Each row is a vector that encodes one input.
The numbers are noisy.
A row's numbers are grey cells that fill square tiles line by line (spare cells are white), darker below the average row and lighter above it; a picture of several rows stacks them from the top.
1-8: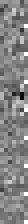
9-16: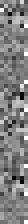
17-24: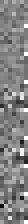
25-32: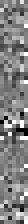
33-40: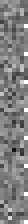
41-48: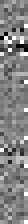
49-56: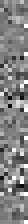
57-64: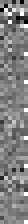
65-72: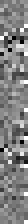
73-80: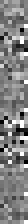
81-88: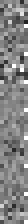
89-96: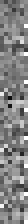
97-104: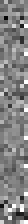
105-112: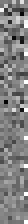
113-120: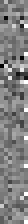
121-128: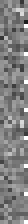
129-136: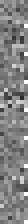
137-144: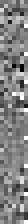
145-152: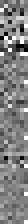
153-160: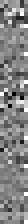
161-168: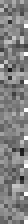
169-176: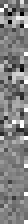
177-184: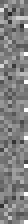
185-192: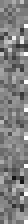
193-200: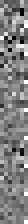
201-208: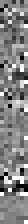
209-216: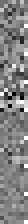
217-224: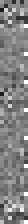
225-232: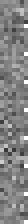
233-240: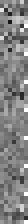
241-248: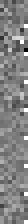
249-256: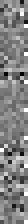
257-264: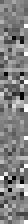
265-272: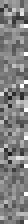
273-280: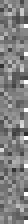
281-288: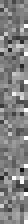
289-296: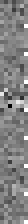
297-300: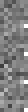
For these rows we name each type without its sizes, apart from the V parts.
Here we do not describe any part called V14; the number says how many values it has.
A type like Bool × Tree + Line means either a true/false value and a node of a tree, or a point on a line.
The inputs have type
List(Bool × V14).
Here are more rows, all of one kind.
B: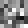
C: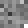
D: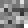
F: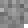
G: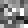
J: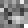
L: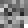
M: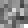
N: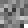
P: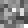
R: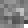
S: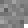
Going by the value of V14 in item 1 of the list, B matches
F, L, M and S.
